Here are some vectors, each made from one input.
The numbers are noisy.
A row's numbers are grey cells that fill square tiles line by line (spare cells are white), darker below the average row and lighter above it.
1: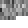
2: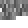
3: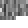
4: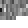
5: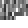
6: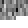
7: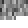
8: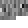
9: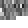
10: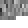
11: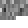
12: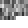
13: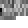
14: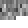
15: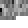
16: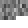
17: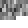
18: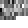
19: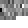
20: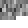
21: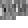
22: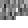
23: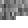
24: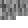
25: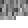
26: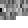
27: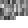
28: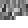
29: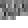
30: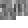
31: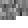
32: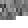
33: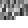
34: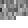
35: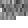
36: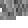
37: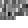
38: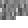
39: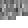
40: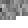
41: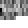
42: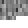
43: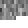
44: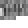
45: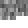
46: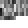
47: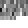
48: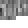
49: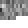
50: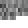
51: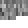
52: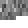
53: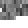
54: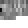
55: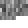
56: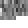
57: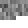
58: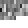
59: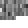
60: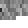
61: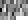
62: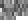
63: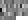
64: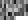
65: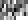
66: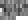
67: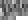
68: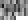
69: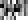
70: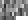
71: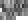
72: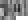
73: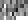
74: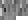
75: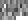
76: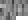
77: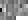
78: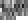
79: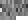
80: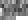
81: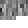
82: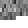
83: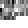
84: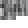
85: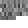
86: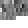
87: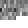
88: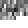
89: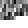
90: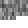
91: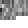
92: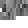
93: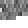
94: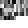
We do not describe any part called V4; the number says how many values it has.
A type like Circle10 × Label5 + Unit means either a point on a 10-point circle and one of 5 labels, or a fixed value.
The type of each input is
Bool × Bool × Bool × Label5 × (Line3 × Line3 + Unit) × Line5 × V4.
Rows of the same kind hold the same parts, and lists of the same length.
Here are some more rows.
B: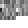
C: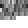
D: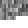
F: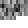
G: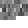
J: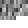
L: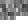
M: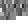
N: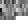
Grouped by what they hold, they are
B, J, N
C, D, F, G, L, M

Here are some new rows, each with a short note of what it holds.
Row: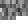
one of 5 labels, a point on each of two 3-point lines, a point on a 5-point line, three true/false values and a value of V4
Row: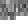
one of 5 labels, a point on each of two 3-point lines, a point on a 5-point line, three true/false values and a value of V4
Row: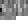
one of 5 labels, a point on a 5-point line, three true/false values and a value of V4
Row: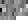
one of 5 labels, a point on a 5-point line, three true/false values and a value of V4
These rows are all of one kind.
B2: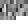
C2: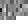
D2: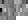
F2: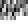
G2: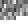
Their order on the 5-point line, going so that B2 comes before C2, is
G2, B2, C2, D2, F2.
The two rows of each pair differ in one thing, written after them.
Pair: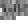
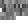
the place on the 5-point line
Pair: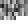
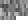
the place on one of the two 3-point lines
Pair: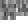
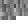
the place on the 5-point line
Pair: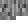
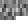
the label
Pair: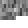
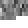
one of the three true/false values
